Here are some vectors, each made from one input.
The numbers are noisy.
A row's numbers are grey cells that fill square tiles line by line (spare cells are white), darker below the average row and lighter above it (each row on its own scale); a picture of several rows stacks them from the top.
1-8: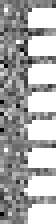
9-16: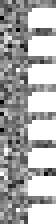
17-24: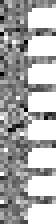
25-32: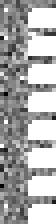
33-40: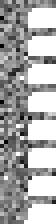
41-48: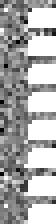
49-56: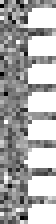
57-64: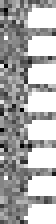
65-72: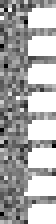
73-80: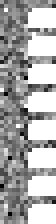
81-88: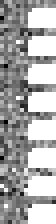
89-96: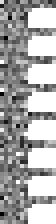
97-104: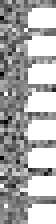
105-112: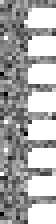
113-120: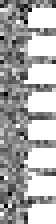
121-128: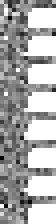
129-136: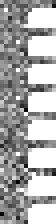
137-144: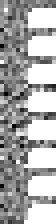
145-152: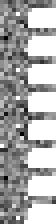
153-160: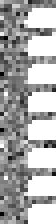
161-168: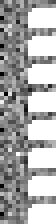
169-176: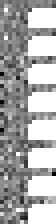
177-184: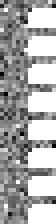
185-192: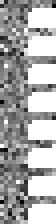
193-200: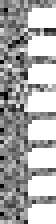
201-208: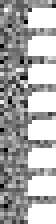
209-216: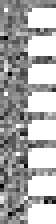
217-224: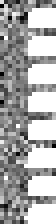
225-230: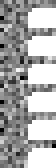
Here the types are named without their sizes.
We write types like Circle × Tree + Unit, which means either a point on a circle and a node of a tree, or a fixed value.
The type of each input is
(Bool × Bool × Bool × Bool + Unit) × Line × Line.
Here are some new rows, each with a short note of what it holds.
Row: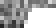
a point on each of two lines and four true/false values
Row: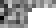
a point on each of two lines
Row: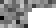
a point on each of two lines
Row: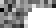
a point on each of two lines and four true/false values
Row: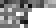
a point on each of two lines and four true/false values
